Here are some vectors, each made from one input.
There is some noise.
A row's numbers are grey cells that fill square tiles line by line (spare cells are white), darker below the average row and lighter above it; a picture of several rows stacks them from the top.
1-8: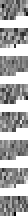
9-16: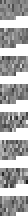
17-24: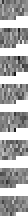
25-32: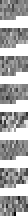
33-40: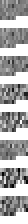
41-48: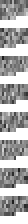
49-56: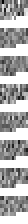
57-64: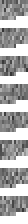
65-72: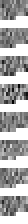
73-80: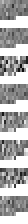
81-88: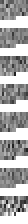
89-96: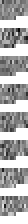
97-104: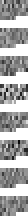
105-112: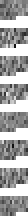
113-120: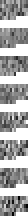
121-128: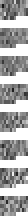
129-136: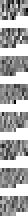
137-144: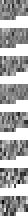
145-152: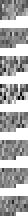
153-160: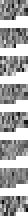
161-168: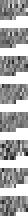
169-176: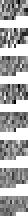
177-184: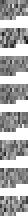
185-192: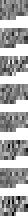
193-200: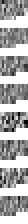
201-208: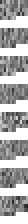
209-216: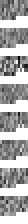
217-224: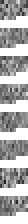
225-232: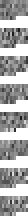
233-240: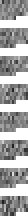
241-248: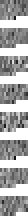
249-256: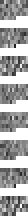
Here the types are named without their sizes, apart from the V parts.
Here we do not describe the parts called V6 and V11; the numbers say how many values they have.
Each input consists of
a node of a tree and a value of V6, together with either a node of a tree, or a value of V11.
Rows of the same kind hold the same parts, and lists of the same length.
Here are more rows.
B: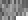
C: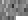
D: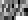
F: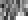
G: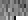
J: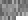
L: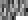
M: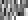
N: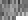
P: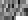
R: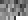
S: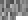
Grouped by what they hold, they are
B, C, D, G, J, L, M, N, P
F, R, S

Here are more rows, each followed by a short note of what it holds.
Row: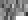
a node of each of two trees and a value of V6
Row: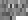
a node of a tree, a value of V6 and a value of V11
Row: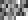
a node of a tree, a value of V6 and a value of V11
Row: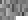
a node of each of two trees and a value of V6
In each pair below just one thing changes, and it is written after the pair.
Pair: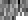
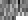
the value of V11
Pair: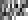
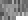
the value of V6
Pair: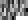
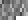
the value of V6
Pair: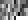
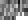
the value of V6
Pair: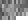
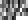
the value of V6
